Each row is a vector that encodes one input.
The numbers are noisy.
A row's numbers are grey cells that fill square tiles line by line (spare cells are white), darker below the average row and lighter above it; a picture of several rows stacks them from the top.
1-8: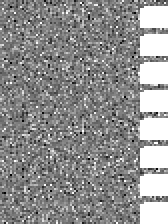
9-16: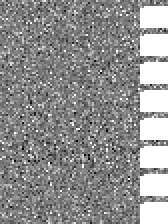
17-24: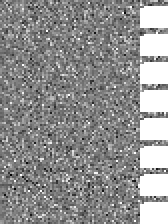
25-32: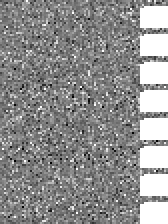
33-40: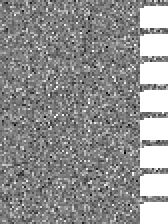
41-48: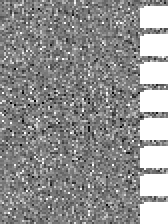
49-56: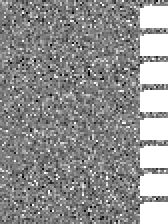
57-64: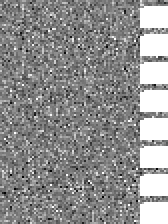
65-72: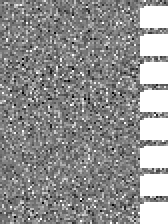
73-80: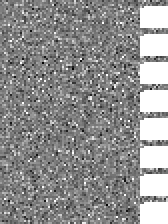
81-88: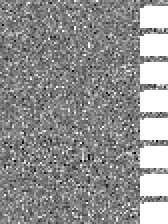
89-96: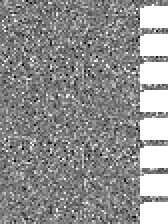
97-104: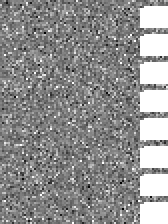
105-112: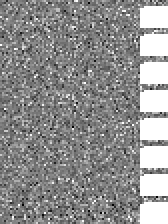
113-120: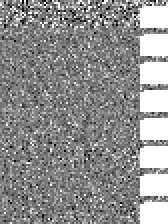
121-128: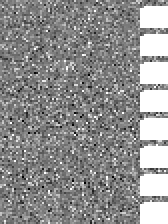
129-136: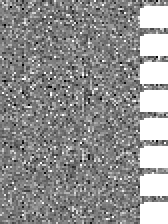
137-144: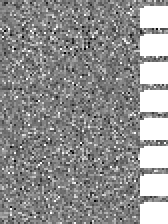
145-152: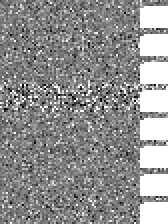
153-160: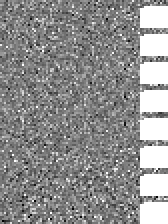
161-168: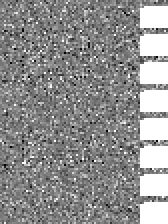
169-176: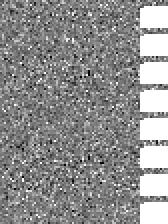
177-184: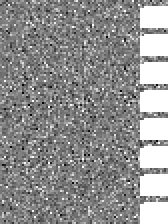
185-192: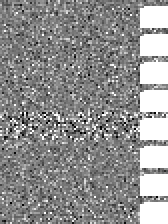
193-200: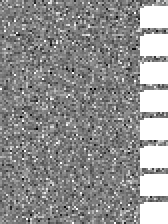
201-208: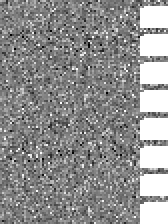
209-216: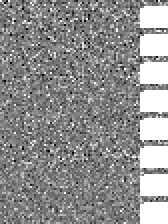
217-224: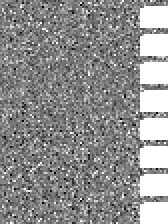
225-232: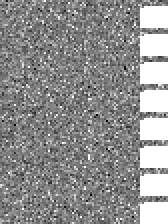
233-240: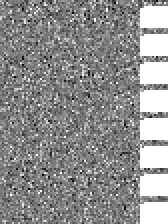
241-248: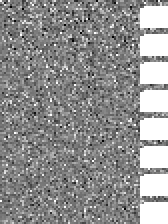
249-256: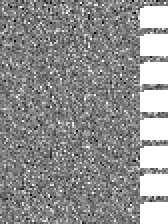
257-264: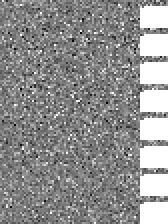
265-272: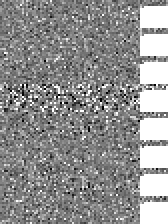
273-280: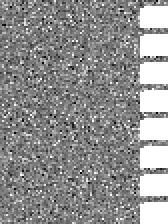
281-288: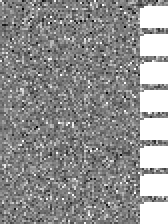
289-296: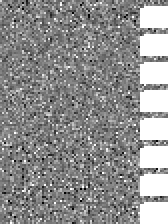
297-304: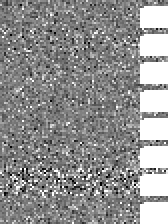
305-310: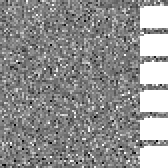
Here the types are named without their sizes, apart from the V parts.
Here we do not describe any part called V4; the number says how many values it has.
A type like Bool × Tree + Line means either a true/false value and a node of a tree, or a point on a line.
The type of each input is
List(Label × (Line + V4)).
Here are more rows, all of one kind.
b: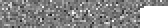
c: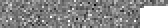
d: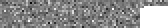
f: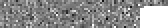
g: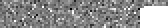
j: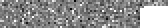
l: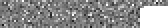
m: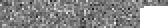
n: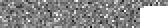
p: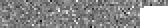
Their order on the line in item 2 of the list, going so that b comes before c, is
f, g, p, m, l, j, b, n, d, c.
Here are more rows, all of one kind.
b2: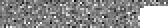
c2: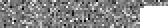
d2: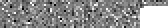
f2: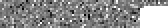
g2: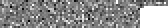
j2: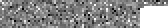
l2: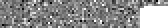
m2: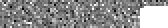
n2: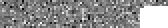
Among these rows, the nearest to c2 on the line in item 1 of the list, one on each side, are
l2 and n2.
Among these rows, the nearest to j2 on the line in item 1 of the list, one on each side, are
d2 and m2.
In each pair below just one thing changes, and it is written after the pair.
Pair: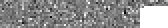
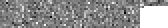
the value of V4 in item 1 of the list
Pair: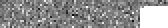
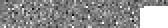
the value of V4 in item 1 of the list
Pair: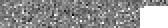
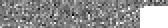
the value of V4 in item 2 of the list
